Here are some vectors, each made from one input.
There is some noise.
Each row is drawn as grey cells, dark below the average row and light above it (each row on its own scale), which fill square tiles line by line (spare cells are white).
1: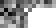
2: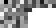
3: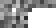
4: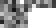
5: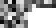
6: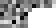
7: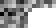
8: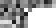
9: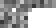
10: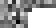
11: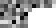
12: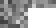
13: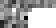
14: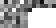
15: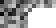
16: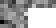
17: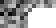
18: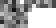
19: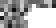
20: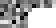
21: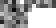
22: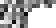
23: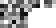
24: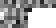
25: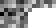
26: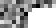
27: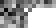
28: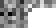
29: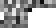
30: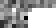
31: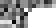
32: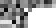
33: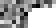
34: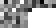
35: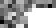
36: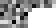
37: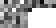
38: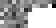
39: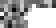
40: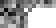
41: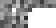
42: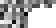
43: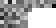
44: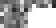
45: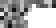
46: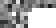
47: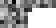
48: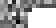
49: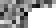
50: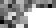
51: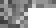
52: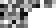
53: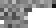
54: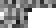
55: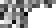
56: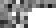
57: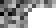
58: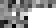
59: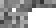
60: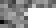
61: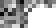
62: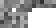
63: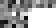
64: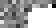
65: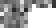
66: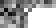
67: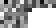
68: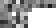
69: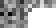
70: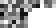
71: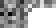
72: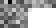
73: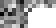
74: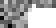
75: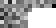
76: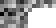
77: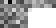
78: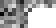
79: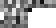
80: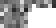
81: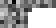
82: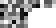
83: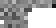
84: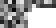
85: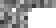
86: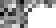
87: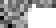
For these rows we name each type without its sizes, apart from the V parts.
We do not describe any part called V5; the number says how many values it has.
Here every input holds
either a point on each of two lines, or a true/false value and a value of V5.
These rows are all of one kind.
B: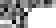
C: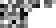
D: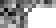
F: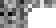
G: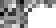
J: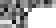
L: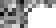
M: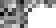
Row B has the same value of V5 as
D and J.
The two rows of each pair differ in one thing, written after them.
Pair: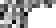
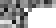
the value of V5
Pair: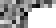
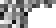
the value of V5
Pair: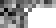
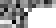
the true/false value
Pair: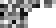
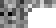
the true/false value
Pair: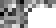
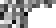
the true/false value
